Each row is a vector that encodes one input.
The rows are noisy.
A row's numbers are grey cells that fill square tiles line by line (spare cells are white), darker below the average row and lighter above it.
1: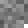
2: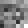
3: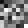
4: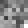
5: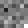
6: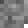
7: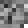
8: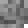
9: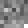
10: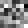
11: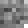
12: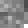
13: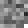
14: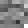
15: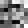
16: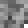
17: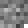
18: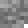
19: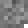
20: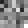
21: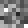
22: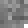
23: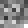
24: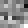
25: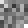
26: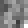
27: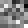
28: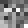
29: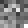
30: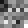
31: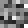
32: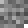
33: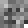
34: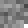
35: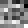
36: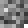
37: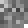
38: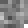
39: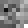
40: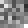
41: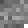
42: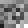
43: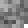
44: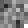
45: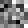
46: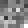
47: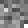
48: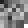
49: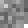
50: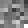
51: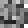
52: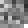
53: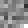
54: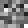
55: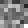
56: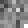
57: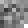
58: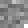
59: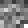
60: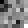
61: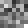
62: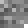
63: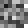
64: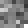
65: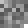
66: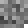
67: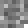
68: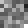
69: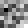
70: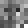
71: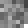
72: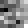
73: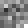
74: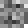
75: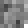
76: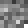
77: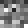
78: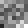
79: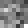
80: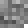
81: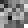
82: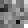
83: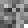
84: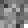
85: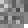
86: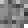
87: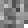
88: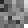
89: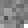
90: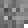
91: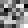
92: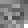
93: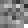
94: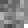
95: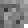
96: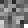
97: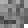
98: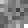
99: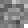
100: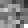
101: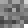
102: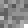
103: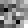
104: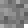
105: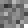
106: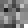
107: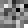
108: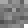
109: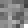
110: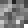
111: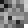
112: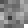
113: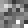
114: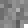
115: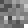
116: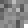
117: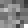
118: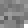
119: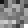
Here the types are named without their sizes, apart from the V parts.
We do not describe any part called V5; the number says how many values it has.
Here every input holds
a value of V5, together with either a label, or three true/false values.
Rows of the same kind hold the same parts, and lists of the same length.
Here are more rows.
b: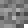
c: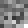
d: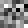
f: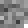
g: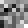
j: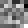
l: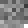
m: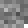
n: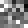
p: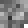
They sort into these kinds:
b, c, f, g, l, m, n
d, j, p

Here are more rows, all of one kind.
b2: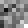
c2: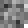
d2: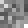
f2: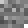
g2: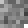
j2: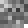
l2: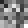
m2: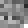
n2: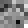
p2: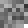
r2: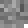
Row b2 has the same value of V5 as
c2 and f2.
